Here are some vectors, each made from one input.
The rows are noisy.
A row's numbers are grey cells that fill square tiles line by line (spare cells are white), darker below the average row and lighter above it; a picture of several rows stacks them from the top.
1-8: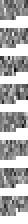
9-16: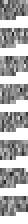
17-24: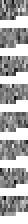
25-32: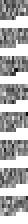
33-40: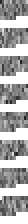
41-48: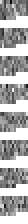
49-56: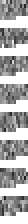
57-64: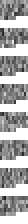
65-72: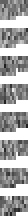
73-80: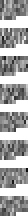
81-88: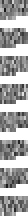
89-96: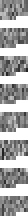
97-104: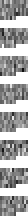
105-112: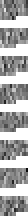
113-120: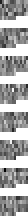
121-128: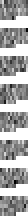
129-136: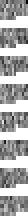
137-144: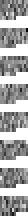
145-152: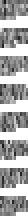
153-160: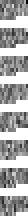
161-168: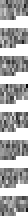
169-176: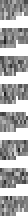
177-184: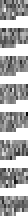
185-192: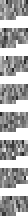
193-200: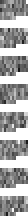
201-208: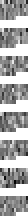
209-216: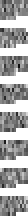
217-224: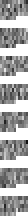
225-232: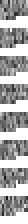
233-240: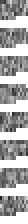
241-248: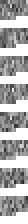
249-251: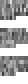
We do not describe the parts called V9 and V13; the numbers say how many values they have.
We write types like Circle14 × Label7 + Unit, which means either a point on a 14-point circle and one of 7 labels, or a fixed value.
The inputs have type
(Label7 + Line8) × V9 + V13.
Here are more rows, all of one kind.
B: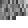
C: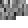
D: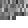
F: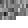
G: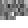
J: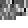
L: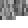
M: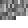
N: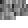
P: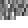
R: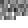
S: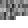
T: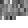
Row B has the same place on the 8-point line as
D, J and P.
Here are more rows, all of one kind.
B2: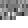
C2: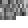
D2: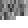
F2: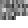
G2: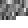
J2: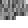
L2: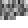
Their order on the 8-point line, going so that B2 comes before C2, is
F2, B2, C2, D2, J2, L2, G2.
